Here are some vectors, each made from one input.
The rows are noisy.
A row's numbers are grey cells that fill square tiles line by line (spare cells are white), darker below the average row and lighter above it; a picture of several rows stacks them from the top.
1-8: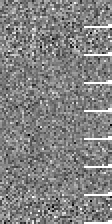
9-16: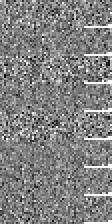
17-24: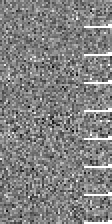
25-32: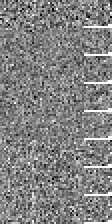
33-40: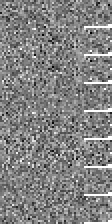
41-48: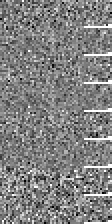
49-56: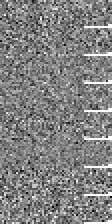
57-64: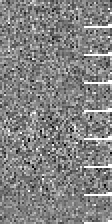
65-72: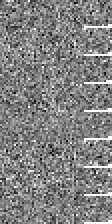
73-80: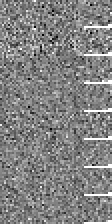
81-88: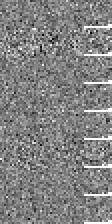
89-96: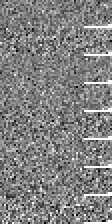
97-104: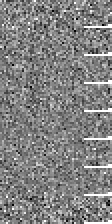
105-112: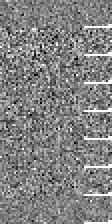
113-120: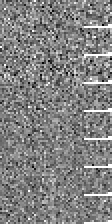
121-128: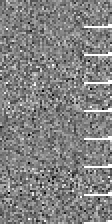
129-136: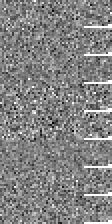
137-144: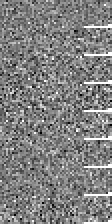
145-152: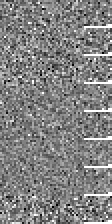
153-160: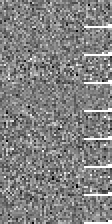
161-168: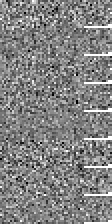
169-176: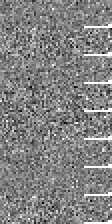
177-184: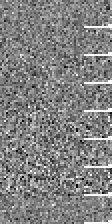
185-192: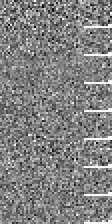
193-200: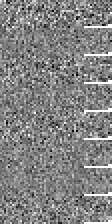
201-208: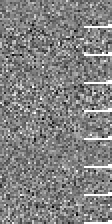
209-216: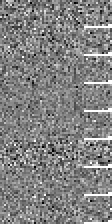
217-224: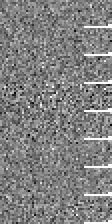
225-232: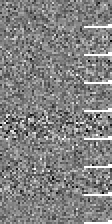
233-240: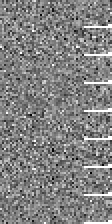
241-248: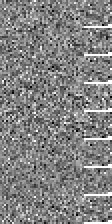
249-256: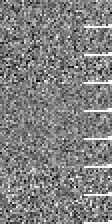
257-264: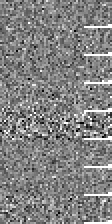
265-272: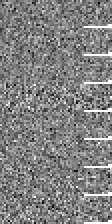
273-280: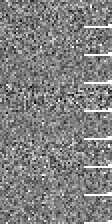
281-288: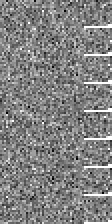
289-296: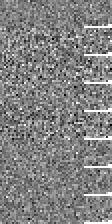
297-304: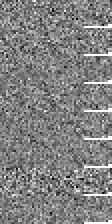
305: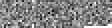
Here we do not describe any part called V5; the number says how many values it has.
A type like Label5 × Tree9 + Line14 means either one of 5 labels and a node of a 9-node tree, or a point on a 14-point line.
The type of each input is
Line6 × (Tree13 + Unit) + V5.
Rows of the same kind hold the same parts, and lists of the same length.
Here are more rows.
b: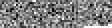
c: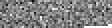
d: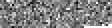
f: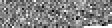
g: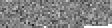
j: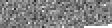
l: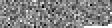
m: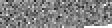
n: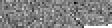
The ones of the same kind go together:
b, f, l
c, d, g, n
j, m

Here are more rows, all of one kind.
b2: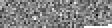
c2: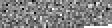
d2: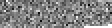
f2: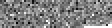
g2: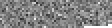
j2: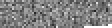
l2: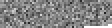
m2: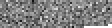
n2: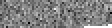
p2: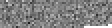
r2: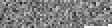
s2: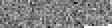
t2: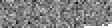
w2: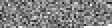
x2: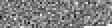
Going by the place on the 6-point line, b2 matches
c2, f2, g2 and r2.
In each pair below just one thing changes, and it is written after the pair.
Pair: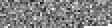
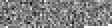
the node of the tree
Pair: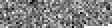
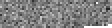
the place on the 6-point line
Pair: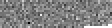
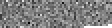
the place on the 6-point line
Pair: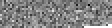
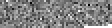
the place on the 6-point line
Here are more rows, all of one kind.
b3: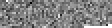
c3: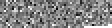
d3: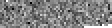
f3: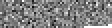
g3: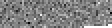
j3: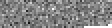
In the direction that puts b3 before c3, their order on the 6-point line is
g3, b3, f3, c3, d3, j3.
